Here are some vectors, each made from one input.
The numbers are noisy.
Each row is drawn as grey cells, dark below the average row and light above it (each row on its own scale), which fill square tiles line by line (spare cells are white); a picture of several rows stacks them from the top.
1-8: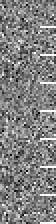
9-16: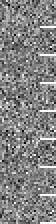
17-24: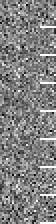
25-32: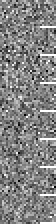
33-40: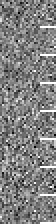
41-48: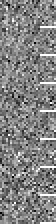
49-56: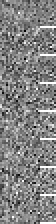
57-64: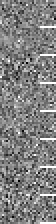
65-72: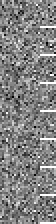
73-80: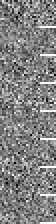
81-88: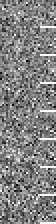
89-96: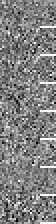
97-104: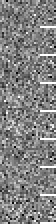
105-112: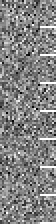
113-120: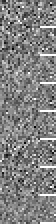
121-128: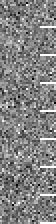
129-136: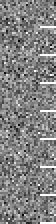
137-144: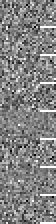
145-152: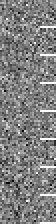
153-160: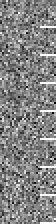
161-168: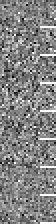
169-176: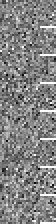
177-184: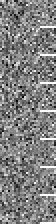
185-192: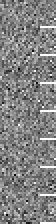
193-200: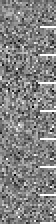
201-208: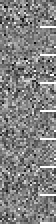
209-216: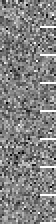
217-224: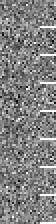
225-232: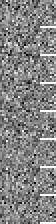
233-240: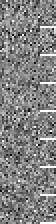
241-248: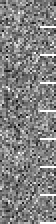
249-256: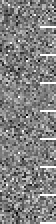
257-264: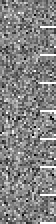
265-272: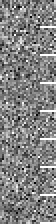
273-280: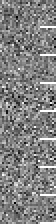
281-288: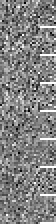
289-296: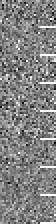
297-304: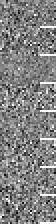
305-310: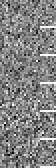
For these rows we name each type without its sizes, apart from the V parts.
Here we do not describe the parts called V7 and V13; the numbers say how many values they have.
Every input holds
either a fixed value, or two labels, or a value of V7 and a value of V13.
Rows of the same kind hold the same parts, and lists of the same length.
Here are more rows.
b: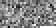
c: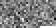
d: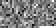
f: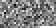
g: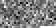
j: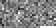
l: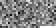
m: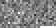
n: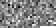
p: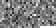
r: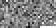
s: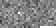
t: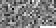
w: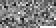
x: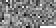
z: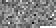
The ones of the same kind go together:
b, j, m, n, r, s, w, x, z
c, d, g, l, p, t
f

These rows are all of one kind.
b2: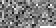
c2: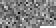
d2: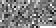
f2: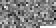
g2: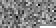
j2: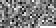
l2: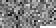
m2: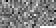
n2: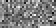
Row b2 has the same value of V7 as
g2 and j2.
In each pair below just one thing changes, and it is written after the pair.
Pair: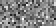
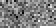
the value of V13
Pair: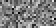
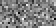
the value of V13
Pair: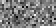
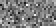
the value of V13
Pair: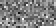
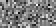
the value of V7
